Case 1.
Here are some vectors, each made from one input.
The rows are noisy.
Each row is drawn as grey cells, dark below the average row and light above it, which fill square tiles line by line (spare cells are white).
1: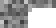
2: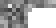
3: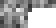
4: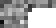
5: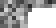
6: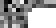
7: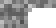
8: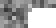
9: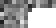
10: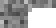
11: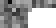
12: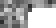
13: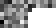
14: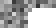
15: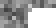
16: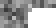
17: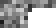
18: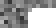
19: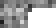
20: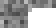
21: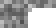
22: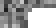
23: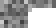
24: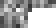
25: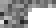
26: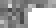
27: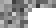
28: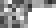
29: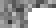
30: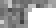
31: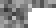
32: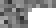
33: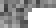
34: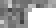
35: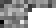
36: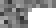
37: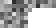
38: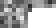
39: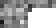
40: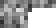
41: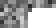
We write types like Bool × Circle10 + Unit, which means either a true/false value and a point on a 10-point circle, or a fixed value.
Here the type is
Line4 + Line6.
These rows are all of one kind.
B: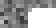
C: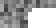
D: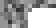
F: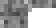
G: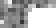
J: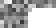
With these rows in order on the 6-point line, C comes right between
B and D.
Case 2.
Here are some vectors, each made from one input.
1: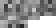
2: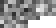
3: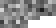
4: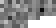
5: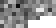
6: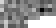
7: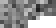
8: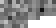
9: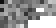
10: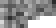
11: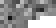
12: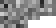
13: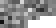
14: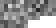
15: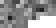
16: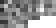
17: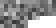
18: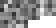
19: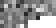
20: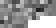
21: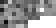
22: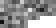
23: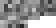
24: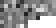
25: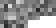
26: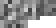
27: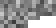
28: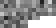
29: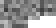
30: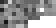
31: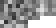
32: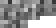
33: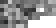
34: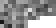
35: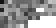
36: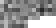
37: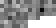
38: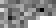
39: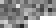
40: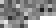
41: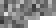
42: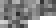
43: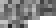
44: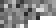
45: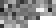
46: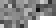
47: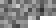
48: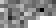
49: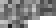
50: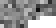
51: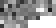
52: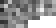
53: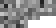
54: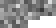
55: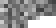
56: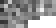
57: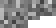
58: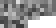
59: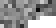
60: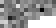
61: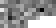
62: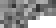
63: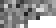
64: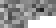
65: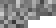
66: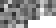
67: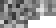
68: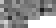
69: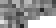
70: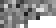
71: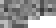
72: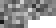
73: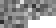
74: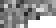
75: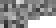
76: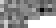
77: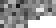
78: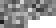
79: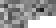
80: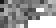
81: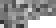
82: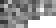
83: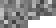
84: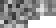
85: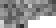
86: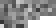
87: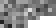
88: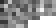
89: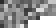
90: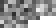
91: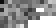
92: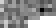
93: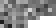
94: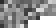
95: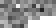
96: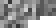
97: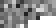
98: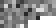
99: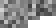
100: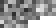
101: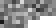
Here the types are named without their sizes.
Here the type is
(Bool × Bool × Bool + Unit) × Circle.
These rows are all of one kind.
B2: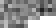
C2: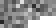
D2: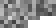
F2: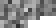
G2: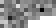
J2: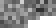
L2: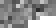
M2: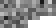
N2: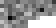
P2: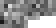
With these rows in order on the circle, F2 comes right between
B2 and D2.
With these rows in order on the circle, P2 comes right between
J2 and M2.
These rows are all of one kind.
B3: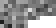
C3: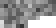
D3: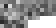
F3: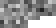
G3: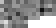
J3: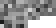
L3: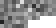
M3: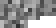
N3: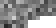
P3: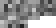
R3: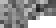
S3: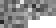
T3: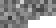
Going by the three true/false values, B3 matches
N3 and R3.
